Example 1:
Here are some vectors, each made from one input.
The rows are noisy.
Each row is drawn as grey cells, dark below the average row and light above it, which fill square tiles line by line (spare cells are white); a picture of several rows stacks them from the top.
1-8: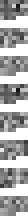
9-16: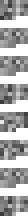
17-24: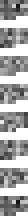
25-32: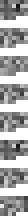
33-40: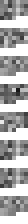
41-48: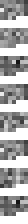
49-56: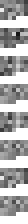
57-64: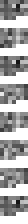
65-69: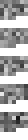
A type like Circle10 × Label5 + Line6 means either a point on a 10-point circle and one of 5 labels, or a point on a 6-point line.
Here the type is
Label5.
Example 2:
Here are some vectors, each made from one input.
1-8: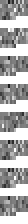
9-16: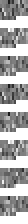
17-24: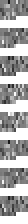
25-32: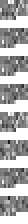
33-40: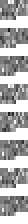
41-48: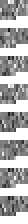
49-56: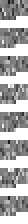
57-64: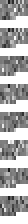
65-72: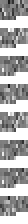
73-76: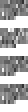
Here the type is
Label5.
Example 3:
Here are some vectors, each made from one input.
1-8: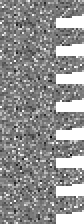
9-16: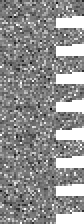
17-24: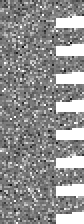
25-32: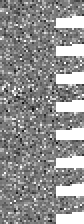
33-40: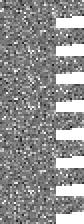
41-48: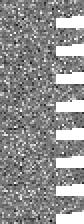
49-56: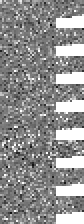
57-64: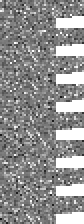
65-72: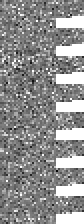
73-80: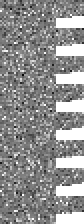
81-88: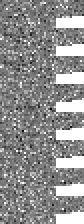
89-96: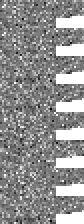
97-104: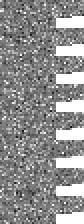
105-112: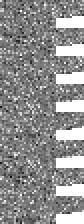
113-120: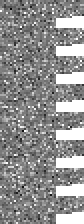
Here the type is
Circle13 + Unit.
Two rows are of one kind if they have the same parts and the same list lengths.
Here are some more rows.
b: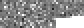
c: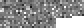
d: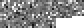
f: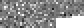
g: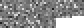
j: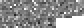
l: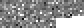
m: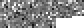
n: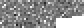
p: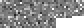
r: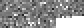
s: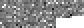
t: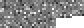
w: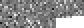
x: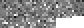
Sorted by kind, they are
b, c, f, g, j, l, n, p, r, s, t, w, x
d, m

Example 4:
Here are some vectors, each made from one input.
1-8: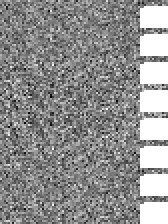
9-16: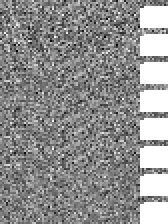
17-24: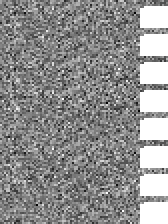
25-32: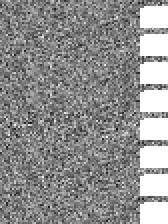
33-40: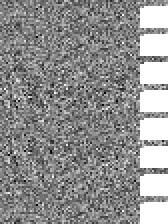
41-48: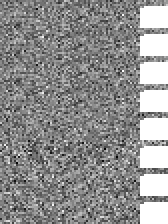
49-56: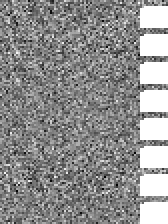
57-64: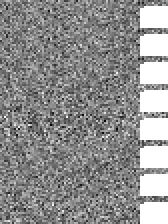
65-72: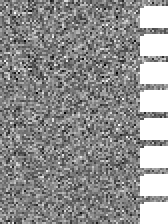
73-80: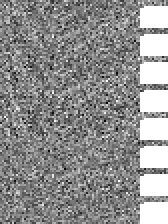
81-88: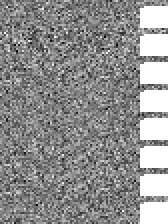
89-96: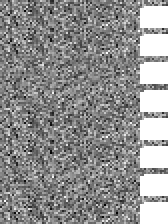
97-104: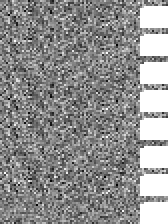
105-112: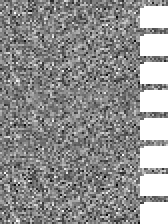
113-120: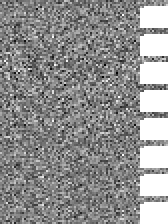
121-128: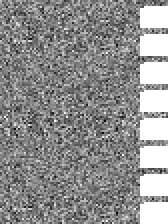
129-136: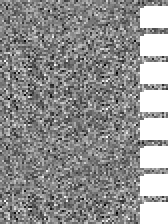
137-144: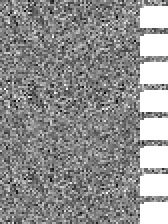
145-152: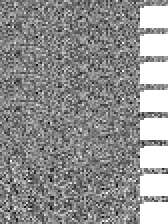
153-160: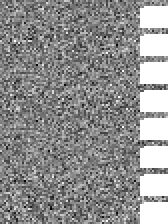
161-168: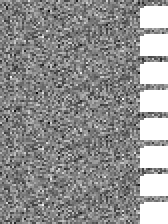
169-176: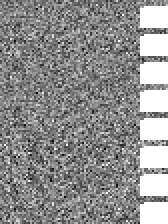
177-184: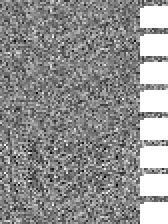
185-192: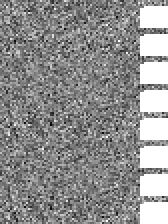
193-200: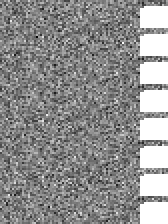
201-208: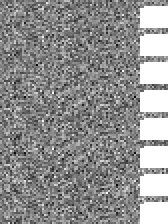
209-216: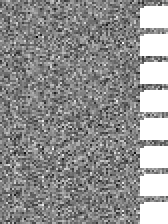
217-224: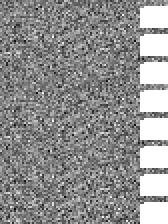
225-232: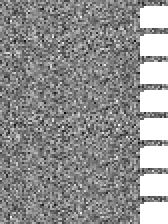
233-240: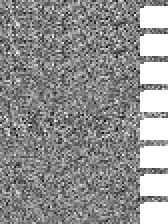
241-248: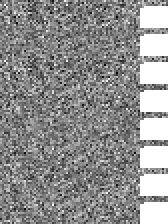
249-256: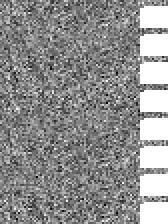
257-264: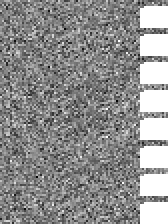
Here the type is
Line16.
